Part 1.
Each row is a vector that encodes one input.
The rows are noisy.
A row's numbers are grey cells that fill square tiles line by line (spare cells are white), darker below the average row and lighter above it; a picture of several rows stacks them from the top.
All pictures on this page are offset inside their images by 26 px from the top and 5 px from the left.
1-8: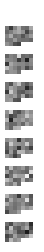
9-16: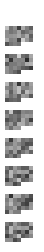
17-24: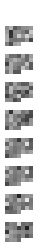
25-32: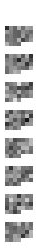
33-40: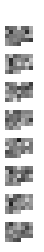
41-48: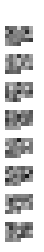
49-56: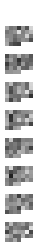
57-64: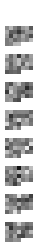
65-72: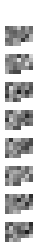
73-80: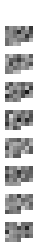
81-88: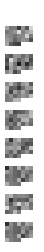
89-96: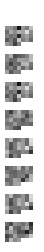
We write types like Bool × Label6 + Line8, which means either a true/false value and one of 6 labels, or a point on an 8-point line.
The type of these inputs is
Bool × Bool × Bool × Bool × Bool.
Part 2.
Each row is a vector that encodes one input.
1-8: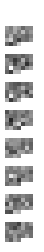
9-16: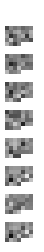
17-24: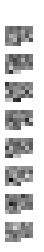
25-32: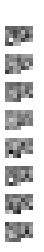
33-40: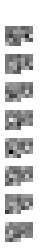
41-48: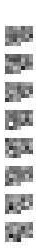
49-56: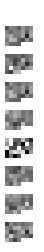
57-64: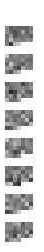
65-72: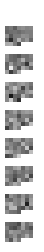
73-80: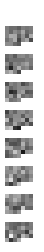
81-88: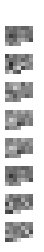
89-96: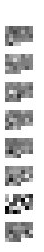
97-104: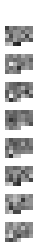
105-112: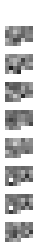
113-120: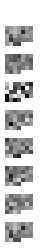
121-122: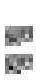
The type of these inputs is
Bool × Bool × Bool × Bool × Bool + Unit.
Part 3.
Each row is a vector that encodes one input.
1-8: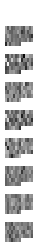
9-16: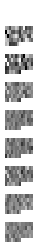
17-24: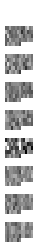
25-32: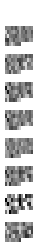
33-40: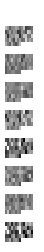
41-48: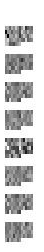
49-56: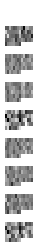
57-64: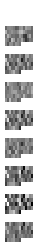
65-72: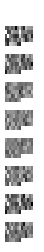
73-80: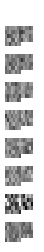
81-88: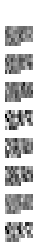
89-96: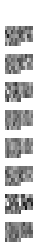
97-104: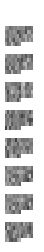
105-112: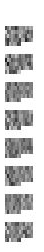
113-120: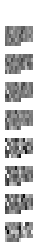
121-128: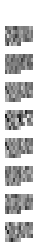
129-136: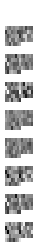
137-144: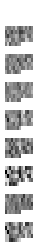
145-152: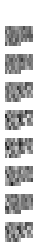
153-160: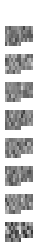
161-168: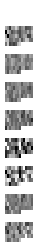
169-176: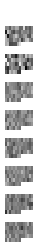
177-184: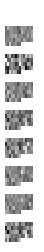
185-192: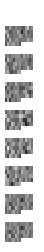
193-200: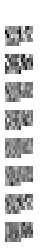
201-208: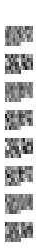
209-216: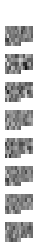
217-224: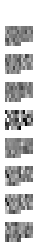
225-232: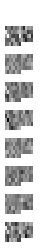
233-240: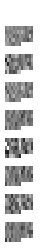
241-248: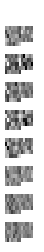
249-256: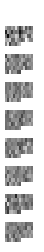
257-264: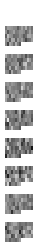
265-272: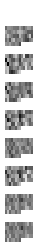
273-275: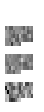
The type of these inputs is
Circle18.
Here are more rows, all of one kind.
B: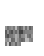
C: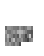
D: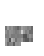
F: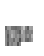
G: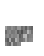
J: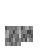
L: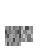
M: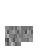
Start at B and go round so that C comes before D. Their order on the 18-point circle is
B, J, C, D, F, L, M, G.
